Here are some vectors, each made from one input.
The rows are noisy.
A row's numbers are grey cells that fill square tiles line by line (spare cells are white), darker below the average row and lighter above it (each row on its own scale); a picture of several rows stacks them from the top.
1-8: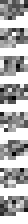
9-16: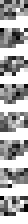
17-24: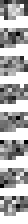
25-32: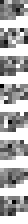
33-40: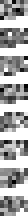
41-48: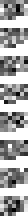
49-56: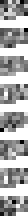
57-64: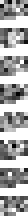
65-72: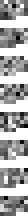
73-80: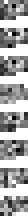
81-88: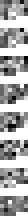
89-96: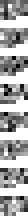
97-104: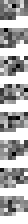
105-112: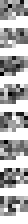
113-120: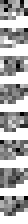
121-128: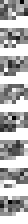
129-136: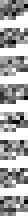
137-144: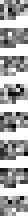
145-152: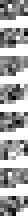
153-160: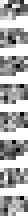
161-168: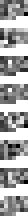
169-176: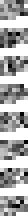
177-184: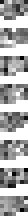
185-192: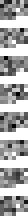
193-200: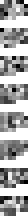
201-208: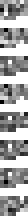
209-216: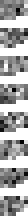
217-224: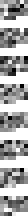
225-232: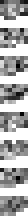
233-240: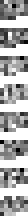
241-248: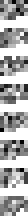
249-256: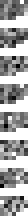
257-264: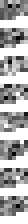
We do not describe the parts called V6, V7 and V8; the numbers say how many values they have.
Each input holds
either a node of a 10-node tree and a value of V6, or a value of V7 and a value of V8, or a list of up to three points on a 5-point line.
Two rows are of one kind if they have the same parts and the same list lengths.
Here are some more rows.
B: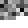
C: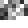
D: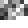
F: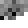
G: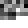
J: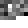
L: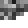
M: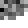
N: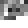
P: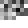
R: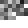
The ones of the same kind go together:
B
C, D
F, L, M, P
G
J
N, R

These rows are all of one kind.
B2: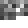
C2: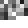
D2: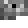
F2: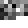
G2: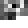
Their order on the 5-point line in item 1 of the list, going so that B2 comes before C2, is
D2, F2, B2, G2, C2.
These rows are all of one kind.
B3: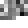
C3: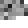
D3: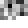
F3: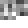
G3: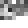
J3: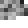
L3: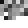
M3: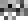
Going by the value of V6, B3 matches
D3 and F3.
